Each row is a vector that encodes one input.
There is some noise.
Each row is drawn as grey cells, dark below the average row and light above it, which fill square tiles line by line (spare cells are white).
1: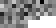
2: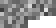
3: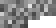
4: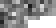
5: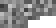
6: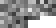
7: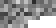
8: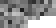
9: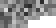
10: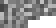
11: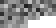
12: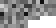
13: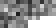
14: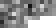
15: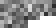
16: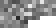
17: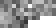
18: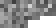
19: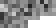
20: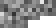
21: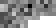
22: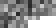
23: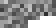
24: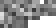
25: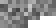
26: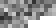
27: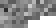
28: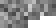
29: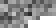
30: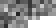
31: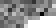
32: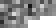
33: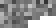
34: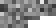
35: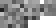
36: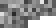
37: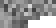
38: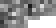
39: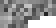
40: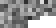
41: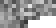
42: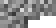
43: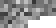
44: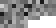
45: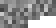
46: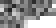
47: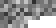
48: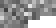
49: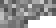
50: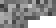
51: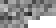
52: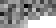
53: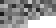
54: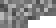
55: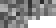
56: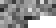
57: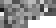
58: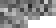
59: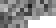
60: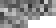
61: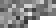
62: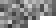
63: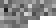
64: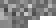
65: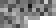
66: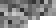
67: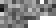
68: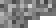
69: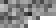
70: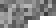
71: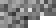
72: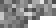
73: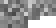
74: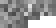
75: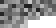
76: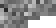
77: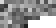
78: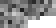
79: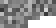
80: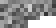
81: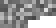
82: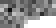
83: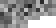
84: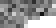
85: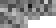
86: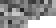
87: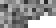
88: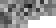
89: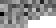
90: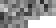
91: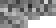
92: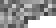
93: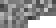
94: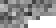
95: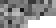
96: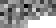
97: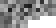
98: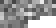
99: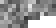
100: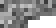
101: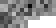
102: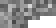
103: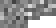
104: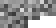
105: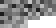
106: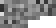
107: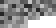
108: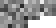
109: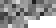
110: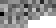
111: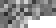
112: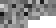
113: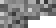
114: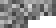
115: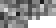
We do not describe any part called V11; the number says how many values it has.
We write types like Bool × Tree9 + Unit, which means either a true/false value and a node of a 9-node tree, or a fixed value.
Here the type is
Line10 × V11 + Tree12.
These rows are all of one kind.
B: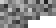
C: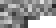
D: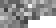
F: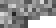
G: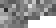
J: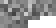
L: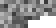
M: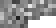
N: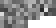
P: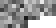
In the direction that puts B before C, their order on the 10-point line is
L, B, G, F, C, J, N, P, D, M.
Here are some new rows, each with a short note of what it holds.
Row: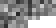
a node of a 12-node tree
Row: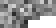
a point on a 10-point line and a value of V11
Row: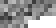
a node of a 12-node tree
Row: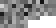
a node of a 12-node tree
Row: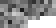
a node of a 12-node tree
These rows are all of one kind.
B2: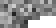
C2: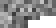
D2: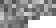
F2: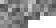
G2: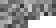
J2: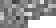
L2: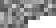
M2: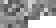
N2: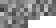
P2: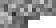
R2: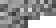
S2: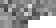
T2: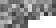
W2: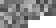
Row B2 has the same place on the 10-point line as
G2, N2, S2 and T2.
